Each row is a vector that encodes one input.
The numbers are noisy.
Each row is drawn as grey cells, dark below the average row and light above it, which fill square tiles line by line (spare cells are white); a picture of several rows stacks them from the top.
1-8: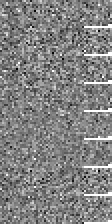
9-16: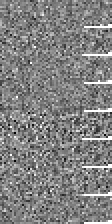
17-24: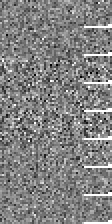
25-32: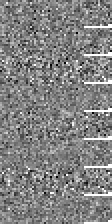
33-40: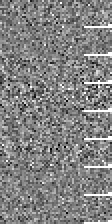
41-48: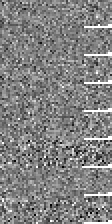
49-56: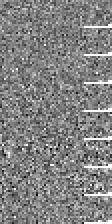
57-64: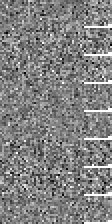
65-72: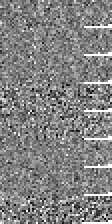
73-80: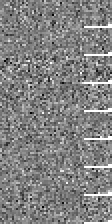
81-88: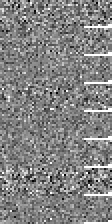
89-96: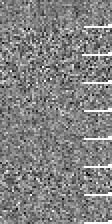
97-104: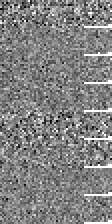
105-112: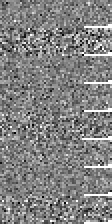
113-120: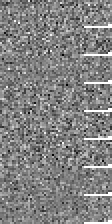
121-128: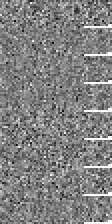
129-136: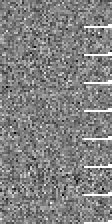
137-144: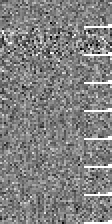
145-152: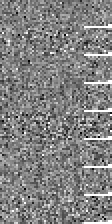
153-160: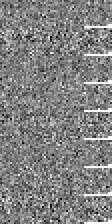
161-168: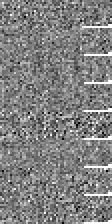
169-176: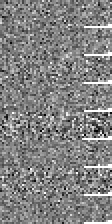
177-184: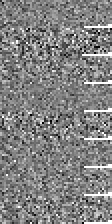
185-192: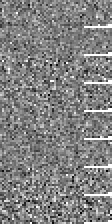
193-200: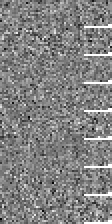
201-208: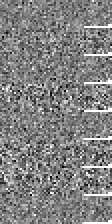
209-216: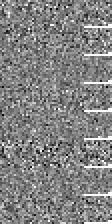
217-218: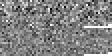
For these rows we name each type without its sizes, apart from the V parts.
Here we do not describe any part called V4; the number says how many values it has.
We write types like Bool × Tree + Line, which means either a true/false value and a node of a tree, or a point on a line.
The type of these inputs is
List(Circle) × V4.
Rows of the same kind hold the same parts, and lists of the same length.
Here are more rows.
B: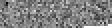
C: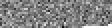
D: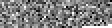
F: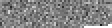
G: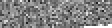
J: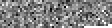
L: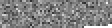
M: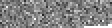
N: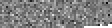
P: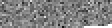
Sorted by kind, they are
B, D, L
C, F, M, P
G, N
J

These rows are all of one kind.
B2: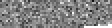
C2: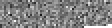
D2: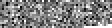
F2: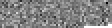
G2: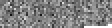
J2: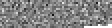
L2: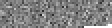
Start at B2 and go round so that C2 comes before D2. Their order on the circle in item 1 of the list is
B2, L2, C2, F2, D2, J2, G2.
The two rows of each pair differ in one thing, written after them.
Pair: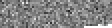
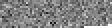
the value of V4
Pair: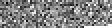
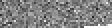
the value of V4
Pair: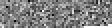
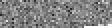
the value of V4
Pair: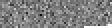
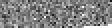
the place on the circle in item 1 of the list
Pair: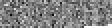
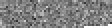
the value of V4
